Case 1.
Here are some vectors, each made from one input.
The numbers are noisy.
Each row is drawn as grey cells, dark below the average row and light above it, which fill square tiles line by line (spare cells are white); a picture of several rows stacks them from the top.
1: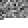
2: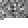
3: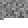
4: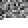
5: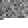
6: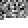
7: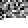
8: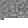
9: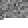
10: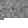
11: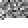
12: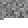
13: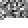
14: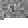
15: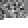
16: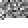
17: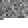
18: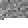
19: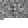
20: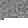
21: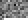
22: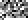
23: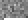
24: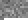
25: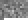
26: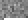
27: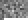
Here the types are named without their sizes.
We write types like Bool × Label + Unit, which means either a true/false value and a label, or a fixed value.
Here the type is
Line.
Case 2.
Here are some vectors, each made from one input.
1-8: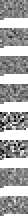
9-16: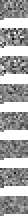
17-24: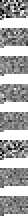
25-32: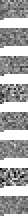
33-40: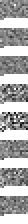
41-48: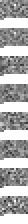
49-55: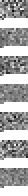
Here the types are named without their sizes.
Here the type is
Circle.
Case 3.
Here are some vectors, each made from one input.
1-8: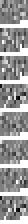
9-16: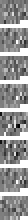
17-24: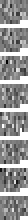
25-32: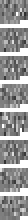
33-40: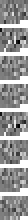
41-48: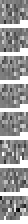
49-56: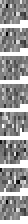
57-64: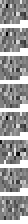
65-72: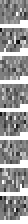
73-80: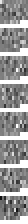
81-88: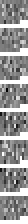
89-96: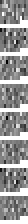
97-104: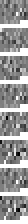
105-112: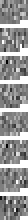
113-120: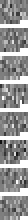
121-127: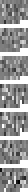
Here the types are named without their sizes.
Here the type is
Line.
